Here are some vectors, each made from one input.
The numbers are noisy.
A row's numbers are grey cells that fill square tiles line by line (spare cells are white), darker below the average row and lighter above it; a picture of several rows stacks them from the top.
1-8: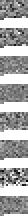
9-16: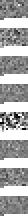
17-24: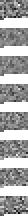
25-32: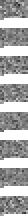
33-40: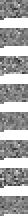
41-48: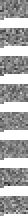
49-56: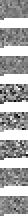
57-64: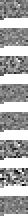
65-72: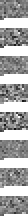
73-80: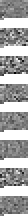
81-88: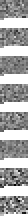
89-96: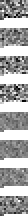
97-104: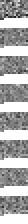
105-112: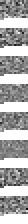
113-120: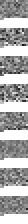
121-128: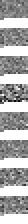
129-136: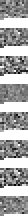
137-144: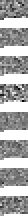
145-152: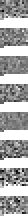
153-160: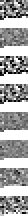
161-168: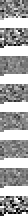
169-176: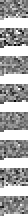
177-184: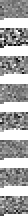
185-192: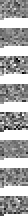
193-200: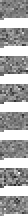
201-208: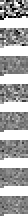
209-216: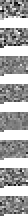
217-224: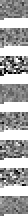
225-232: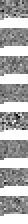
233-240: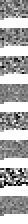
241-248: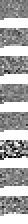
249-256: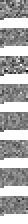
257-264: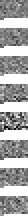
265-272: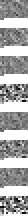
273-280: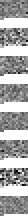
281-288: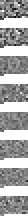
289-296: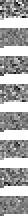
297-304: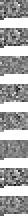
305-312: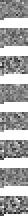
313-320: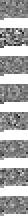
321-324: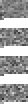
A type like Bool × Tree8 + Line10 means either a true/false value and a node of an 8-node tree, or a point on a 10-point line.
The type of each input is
Bool × (Circle9 + Circle16) + Label6 × Line11.
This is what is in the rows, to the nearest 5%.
About 35% of them hold one of 6 labels and a point on an 11-point line. The rest hold a true/false value, together with either a point on a 9-point circle, or a point on a 16-point circle.
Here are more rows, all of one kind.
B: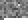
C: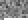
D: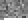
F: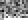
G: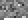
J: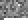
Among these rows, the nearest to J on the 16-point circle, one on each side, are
B and D.
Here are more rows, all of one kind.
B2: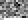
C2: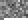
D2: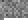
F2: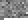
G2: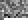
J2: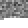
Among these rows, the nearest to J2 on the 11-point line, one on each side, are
C2 and D2.
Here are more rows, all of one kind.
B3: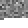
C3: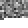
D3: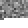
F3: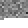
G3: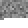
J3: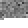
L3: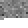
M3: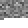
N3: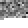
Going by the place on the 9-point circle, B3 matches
C3 and F3.
